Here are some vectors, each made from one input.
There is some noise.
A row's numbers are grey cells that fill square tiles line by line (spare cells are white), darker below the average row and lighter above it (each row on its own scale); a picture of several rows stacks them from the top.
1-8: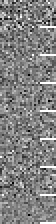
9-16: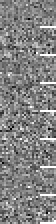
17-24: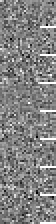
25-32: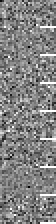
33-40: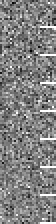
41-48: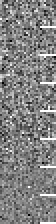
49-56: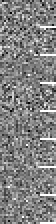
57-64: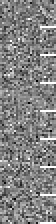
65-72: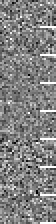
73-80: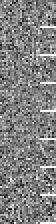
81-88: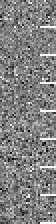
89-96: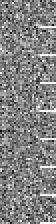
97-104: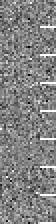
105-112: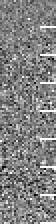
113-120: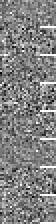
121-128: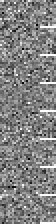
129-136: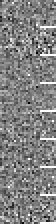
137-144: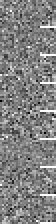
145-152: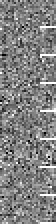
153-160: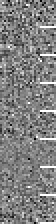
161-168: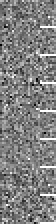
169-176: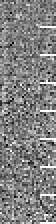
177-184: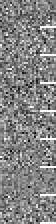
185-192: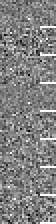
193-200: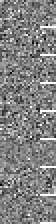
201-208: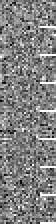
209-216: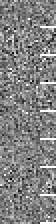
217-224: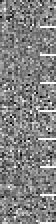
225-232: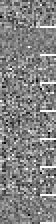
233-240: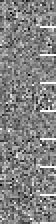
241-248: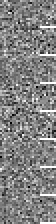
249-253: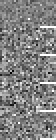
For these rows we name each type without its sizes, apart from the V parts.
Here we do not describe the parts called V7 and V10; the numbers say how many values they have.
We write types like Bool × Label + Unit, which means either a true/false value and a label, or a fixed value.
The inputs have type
Bool × (Tree + V7 × V10).
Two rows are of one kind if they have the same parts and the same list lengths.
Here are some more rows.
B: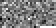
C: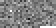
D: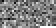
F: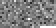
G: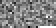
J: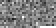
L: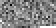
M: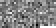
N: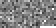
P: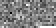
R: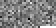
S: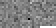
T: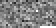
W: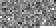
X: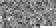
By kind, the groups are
B, C, D, J, P, R, S
F, G, L, M, N, T, W, X

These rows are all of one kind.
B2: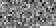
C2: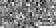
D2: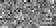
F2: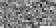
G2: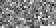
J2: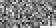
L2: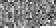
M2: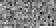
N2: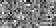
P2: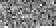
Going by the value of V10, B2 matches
C2, J2 and N2.
